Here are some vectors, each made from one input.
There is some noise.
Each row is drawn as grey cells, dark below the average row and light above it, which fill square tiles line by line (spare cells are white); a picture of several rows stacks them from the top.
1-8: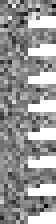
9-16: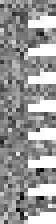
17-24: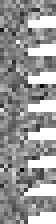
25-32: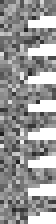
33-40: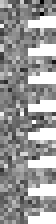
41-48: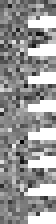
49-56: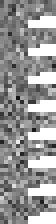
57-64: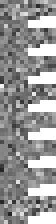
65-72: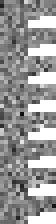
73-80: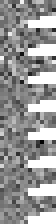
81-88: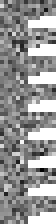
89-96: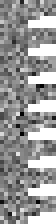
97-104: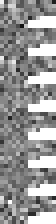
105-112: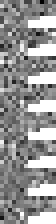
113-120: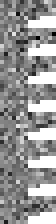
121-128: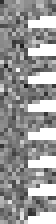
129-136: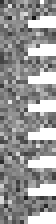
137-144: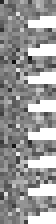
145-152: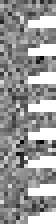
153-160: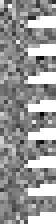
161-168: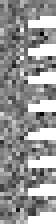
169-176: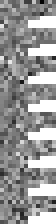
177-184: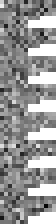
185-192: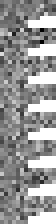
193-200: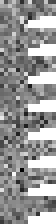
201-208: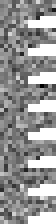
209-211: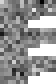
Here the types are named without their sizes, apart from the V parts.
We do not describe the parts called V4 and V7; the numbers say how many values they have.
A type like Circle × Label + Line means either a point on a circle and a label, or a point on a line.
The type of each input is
(Bool × Bool × Bool + List(Line)) × (Label × V7 + V4).
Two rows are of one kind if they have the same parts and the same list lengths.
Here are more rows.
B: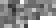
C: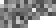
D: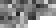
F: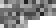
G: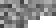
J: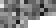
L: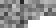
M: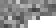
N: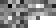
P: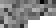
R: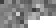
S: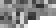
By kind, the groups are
B
C
D, S
F, J
G, L
M, R
N
P

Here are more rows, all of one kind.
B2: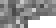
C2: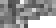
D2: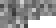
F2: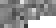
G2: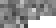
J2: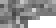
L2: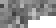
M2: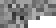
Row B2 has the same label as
C2 and J2.
